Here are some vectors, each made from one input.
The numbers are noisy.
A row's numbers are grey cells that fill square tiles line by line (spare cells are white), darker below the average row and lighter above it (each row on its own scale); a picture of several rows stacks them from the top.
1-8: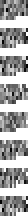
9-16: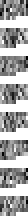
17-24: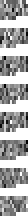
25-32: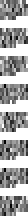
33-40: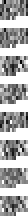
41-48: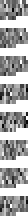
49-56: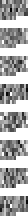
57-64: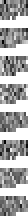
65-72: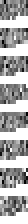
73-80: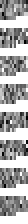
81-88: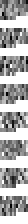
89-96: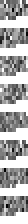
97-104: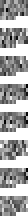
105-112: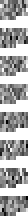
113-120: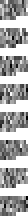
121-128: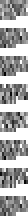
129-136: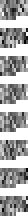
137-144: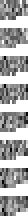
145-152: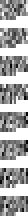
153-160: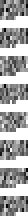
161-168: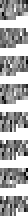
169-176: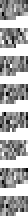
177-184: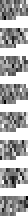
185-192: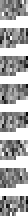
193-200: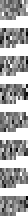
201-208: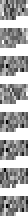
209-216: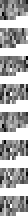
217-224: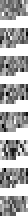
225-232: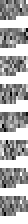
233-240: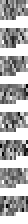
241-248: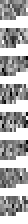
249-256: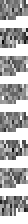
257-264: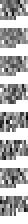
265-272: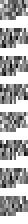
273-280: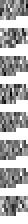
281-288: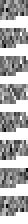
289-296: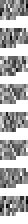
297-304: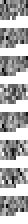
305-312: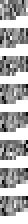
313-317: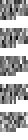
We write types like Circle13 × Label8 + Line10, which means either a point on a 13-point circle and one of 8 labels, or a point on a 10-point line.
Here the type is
Line20 + Tree7.
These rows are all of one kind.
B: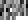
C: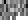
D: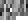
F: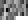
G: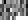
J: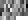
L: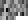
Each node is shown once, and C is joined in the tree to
G.
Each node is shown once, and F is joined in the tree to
B and L.
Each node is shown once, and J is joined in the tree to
D.
